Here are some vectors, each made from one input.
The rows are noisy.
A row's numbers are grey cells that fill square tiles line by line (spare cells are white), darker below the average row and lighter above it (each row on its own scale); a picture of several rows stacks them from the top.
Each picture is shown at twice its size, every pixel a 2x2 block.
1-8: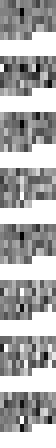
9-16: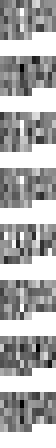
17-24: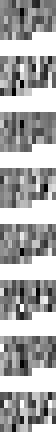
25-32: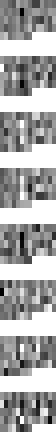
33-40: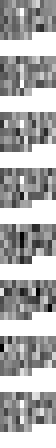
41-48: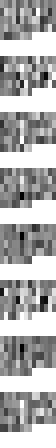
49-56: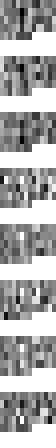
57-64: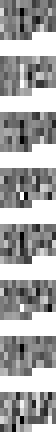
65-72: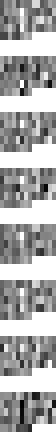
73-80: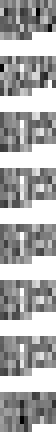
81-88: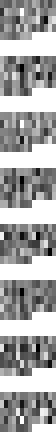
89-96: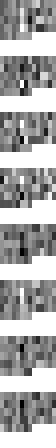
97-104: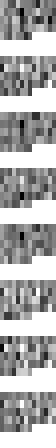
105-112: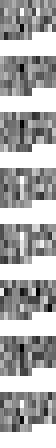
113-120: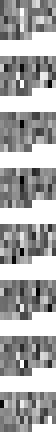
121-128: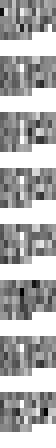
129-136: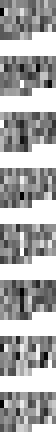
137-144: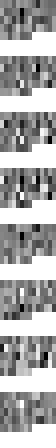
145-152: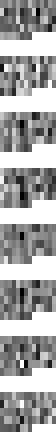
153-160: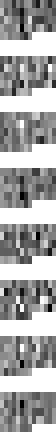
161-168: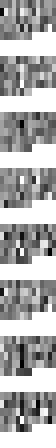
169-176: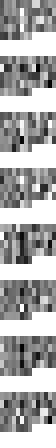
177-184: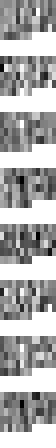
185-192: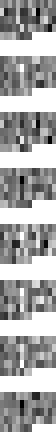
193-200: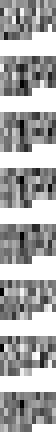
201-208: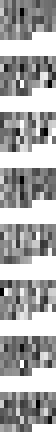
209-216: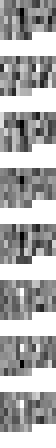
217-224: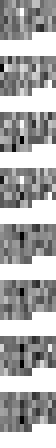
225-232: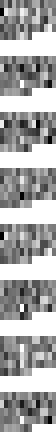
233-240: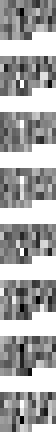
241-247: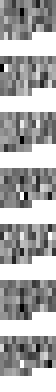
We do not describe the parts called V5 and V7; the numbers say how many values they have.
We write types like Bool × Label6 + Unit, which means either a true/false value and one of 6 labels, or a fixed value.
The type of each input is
Bool × (Line9 + (Line10 + V5) × V7).
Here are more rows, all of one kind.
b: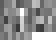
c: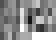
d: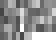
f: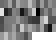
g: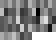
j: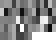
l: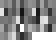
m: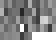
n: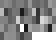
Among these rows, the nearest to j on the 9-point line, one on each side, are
l and n.
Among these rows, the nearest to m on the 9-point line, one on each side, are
d and n.
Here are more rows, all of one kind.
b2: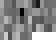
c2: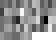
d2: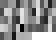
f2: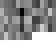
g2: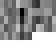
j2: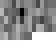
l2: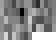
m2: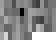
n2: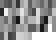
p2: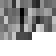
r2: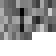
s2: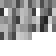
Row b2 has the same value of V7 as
l2, m2, n2 and s2.
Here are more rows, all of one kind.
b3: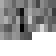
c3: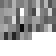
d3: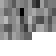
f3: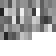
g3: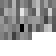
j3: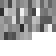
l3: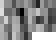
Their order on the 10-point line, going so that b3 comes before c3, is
d3, b3, g3, l3, j3, c3, f3.
